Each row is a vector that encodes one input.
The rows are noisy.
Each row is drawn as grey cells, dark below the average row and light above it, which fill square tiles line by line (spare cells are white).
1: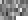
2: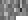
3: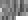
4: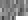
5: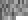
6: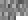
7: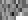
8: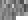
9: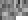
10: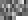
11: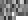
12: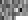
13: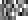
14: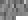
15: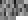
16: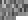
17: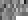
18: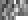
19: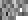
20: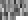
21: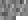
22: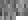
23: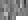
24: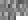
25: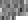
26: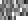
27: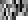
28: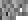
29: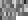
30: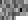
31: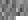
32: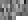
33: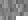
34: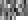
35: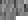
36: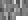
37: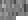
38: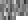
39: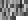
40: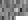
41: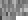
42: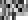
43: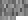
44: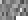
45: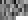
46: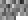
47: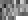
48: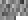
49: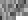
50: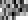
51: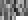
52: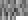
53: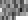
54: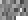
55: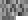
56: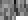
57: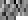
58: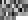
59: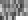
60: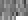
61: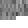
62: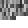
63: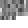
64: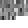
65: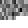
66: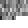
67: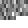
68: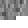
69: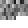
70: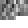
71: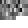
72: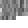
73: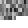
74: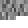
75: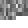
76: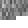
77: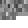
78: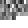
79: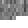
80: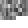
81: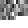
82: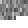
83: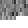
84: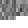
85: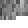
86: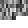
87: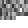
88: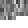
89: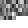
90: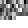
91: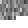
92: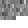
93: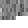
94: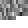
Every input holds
a list of up to three points on a 7-point line.
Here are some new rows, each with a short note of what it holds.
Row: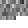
a list of three items
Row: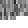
a list of two items
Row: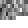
a list of three items
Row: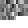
a list of one item
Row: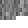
a list of two items
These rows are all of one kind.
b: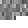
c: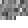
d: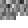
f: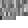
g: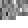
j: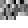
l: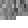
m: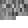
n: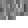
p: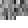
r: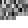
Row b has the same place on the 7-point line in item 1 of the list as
c, d and j.
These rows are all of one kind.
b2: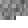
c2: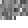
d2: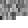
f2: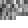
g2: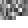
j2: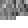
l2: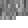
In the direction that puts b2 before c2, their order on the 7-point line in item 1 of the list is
d2, f2, l2, j2, g2, b2, c2.
